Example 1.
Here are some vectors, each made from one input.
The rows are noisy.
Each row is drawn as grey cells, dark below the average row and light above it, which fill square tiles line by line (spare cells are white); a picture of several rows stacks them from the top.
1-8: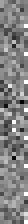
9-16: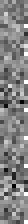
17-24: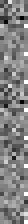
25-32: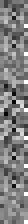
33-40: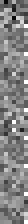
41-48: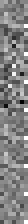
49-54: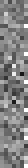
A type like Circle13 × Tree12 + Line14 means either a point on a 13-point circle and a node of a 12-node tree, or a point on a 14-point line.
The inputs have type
Line8.
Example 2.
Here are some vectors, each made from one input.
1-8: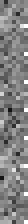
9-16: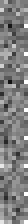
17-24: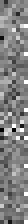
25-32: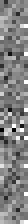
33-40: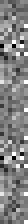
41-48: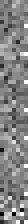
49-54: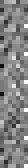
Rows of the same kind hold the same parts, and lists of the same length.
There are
2 kinds of row.
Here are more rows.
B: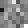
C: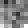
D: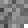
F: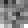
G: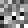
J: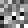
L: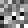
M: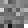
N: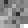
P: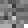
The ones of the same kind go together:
B, C, D, F, M, N, P
G, J, L

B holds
a point on a 9-point circle.
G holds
a fixed value.
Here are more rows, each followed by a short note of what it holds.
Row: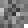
a point on a 9-point circle
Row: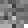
a point on a 9-point circle
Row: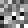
a fixed value
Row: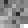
a point on a 9-point circle
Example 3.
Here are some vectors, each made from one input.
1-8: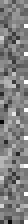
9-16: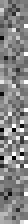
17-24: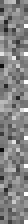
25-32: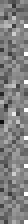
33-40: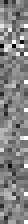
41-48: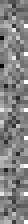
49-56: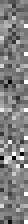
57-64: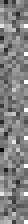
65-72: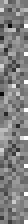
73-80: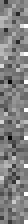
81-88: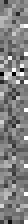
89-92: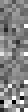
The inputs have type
Circle9 + Unit.
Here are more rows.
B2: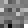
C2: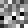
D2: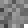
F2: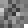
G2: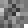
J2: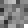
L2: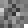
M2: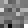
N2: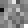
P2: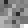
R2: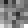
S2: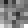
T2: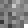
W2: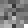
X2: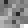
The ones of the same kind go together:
B2, D2, F2, G2, J2, L2, M2, N2, P2, R2, S2, T2, W2, X2
C2

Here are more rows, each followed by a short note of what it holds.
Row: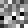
a fixed value
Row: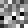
a fixed value
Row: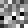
a fixed value
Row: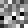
a fixed value
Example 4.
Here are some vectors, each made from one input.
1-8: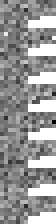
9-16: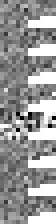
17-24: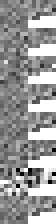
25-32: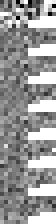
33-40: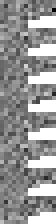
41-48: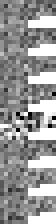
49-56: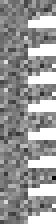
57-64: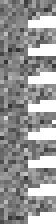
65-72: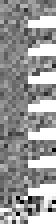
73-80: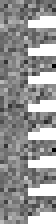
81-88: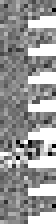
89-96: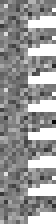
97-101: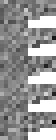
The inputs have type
Bool × Bool × Bool + Unit.
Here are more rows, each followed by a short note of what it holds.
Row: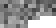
three true/false values
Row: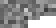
three true/false values
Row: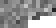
three true/false values
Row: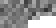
three true/false values
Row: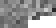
three true/false values
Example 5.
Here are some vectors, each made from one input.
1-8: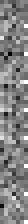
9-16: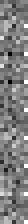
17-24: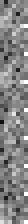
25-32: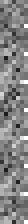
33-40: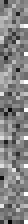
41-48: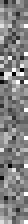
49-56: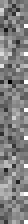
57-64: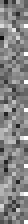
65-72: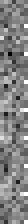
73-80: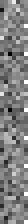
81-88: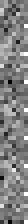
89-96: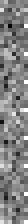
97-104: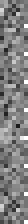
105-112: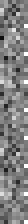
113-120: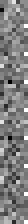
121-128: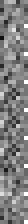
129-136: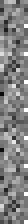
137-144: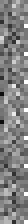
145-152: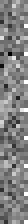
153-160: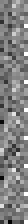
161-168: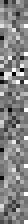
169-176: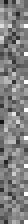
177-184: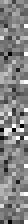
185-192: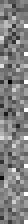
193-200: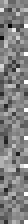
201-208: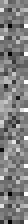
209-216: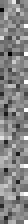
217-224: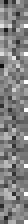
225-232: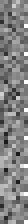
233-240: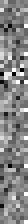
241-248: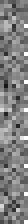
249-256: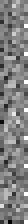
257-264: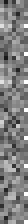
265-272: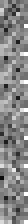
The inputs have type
Circle9 + Unit.
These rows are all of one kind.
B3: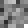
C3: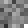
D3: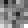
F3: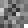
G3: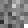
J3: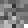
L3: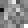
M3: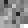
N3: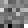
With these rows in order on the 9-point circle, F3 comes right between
J3 and N3.
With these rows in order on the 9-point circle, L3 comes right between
B3 and M3.
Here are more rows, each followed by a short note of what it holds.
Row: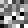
a fixed value
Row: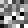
a fixed value
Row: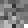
a point on a 9-point circle
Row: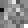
a point on a 9-point circle
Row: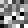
a fixed value
